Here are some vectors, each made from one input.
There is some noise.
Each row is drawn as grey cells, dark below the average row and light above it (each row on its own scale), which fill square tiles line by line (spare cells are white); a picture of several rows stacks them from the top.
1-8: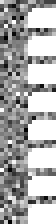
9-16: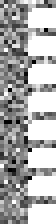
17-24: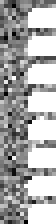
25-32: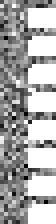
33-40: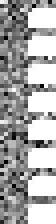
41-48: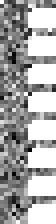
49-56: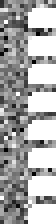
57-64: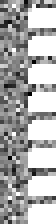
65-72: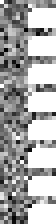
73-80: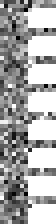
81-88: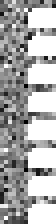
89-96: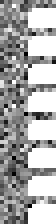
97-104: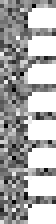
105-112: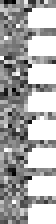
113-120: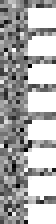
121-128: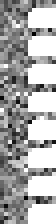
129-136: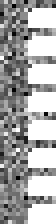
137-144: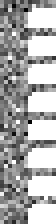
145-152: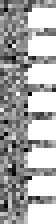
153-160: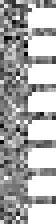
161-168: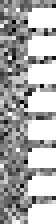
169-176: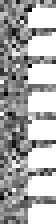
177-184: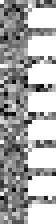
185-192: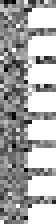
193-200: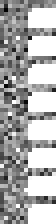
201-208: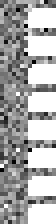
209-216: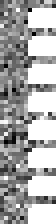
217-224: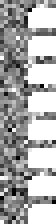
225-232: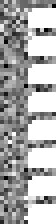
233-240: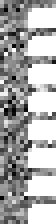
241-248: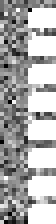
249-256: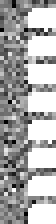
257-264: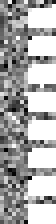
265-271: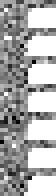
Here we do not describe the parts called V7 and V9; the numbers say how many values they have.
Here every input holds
a true/false value and a value of V7, together with either a point on a 17-point circle, or a value of V9.
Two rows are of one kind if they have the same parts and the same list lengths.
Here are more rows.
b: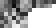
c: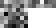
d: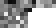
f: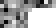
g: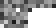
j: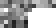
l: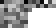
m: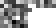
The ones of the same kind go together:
b, d, f, g, l, m
c, j

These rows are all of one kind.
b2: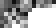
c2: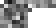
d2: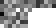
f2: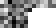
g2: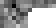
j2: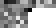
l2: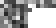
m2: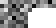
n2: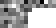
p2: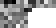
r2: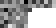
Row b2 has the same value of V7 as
g2, j2 and p2.
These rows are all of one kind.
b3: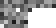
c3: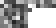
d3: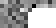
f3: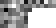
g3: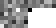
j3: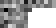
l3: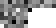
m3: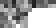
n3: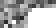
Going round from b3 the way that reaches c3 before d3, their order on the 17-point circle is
b3, c3, l3, d3, j3, g3, f3, m3, n3.
